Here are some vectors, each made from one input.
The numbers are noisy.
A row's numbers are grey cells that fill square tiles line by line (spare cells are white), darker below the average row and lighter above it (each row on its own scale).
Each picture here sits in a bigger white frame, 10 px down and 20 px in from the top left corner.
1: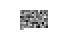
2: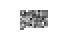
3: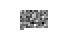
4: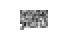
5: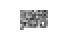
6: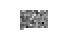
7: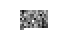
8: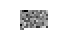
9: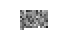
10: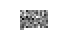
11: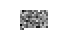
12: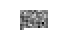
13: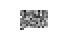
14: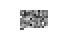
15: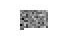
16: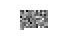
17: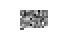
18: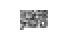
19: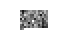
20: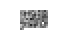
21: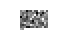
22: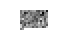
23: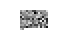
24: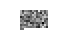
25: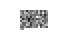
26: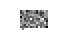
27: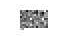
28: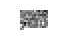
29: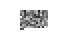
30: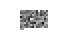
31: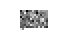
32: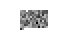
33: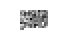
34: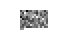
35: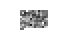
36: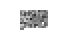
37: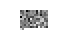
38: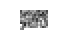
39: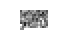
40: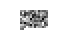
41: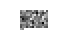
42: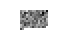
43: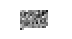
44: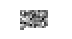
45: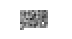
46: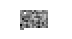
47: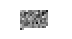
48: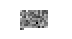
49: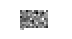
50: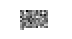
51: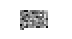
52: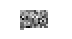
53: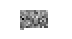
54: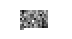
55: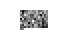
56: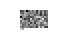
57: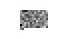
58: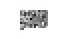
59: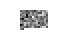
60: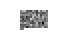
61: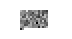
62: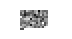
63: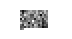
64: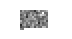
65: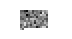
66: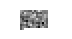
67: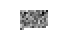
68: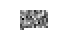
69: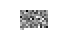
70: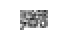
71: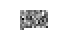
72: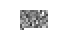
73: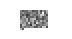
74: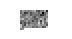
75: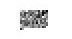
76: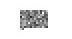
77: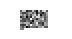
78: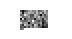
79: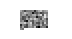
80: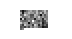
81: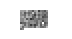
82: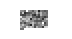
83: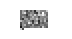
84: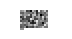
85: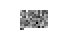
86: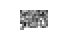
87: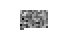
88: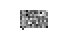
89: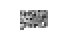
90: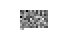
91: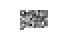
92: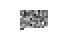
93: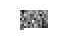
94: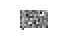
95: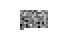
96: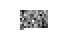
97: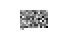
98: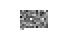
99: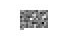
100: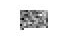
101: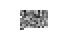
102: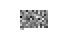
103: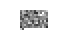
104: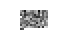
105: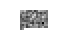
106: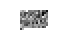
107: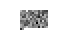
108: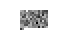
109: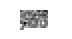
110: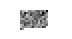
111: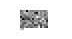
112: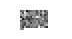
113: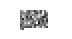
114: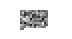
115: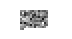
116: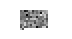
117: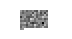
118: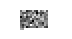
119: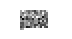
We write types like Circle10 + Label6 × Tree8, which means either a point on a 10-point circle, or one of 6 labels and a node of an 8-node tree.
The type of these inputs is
List2(Circle14).
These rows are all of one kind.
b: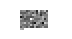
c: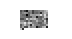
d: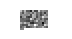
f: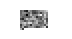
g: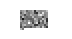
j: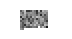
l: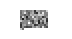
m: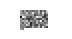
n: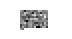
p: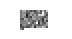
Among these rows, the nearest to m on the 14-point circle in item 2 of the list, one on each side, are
b and d.
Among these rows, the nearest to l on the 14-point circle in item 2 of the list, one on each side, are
g and p.
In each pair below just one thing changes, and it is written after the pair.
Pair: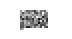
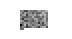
the place on the 14-point circle in item 1 of the list
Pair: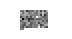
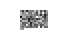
the place on the 14-point circle in item 2 of the list
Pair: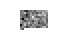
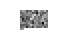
the place on the 14-point circle in item 1 of the list
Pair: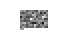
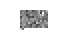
the place on the 14-point circle in item 1 of the list
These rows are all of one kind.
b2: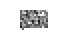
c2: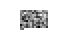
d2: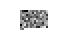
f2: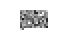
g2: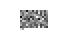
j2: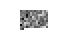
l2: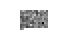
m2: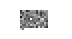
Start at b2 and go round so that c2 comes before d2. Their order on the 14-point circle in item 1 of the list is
b2, f2, g2, m2, l2, c2, d2, j2.
